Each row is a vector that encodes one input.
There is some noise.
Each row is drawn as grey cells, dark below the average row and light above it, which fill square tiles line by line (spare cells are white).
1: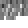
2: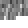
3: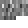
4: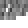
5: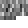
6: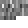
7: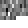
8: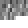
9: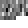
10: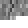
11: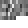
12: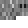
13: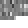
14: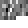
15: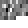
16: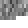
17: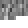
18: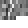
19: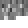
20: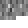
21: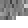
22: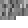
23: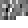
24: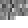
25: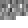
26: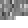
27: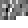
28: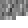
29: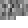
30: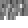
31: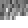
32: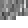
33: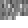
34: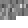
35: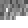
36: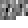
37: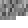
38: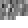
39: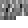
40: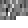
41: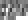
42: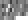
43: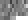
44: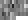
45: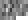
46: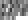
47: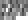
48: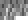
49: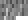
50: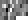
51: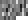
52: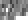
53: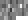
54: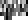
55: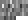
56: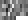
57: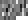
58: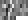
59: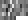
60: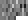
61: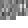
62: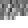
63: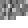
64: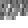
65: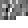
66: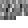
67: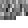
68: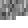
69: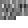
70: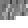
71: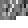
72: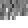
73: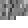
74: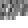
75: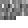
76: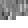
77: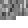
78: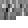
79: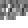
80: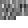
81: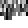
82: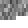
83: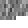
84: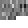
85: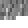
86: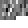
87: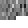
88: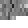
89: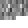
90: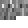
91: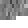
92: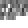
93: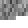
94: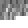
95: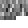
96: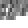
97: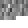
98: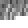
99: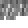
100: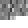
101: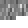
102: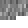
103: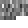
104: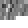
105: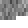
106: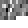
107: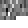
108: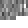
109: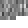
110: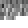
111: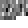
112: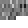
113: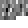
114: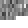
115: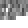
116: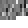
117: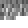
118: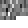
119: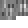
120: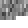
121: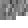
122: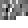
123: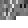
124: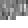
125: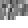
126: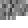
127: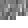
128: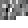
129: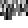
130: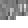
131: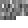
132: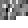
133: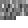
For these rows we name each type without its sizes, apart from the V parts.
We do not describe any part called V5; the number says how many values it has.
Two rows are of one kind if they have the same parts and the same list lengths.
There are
3 kinds of row.
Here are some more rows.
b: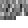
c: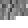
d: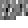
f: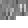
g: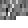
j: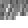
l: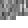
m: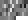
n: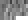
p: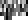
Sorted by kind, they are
b, d, g, m
c, f, j, l, n
p

